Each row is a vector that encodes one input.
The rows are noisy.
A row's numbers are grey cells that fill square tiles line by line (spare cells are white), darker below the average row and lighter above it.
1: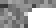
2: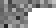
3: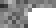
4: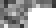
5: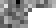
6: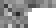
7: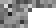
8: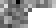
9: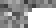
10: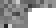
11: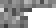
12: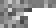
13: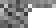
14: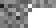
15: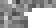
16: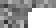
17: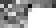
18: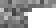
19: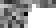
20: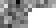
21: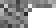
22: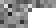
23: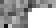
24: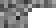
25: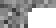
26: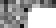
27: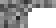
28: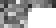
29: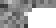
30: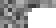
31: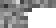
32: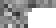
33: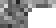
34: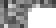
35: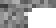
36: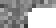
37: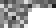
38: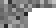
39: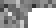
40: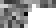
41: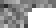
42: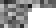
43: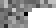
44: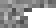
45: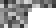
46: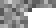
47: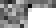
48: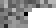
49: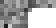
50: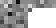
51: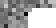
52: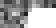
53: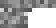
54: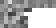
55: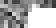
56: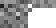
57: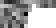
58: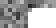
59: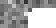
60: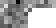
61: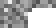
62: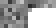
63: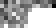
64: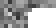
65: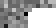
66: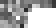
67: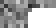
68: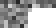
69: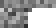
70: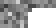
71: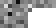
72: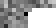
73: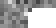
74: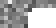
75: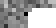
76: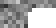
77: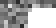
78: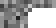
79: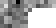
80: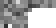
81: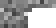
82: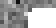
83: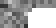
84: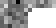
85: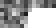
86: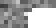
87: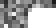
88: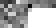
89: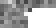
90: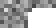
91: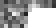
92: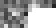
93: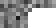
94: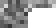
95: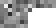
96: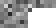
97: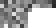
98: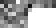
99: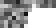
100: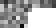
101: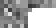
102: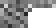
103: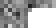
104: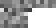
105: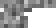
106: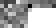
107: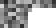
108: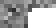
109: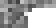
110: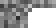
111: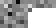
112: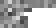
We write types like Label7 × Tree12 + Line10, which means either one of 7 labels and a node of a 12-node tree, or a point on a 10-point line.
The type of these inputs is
Bool × Line9 × (Tree10 + Unit).
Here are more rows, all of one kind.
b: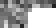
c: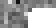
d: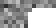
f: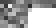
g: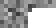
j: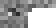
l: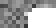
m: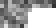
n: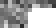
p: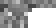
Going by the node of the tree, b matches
c, f, m and n.
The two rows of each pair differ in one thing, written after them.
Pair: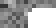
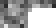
the true/false value
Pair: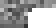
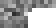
the node of the tree
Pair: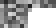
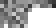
the place on the 9-point line
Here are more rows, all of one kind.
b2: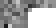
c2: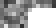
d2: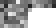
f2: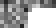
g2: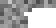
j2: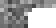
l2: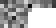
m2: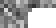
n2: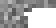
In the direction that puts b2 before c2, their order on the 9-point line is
b2, m2, d2, c2, f2, j2, l2, n2, g2.
